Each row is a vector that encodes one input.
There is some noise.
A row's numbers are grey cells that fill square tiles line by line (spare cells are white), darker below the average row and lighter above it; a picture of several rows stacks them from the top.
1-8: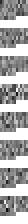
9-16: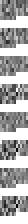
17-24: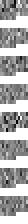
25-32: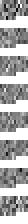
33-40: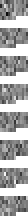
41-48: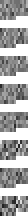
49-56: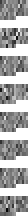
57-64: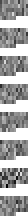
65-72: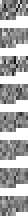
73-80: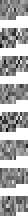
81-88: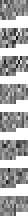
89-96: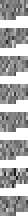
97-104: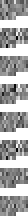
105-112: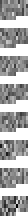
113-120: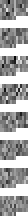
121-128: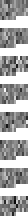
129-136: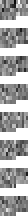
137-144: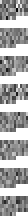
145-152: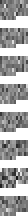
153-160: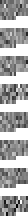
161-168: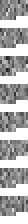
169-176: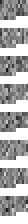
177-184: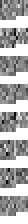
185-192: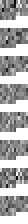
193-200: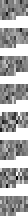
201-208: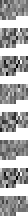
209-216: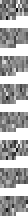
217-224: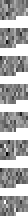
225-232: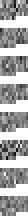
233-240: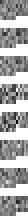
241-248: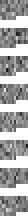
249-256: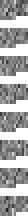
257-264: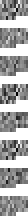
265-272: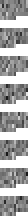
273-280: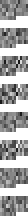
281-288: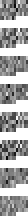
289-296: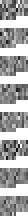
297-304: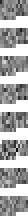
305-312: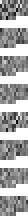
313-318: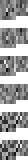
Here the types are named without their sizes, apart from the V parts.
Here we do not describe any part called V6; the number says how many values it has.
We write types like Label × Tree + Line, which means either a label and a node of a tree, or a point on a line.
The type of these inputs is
Bool × Bool × Bool × (Line + V6) + Label.
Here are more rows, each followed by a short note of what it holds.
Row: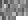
a point on a line and three true/false values
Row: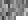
three true/false values and a value of V6
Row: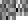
a label
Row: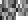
a label
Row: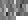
three true/false values and a value of V6
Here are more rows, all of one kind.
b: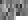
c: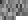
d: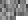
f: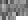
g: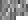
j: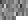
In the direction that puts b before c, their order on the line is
b, f, c, j, g, d.
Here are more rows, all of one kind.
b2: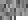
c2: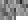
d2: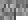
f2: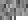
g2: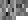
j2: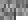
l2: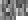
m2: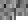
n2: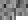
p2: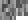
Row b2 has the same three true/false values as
c2, d2, f2 and j2.
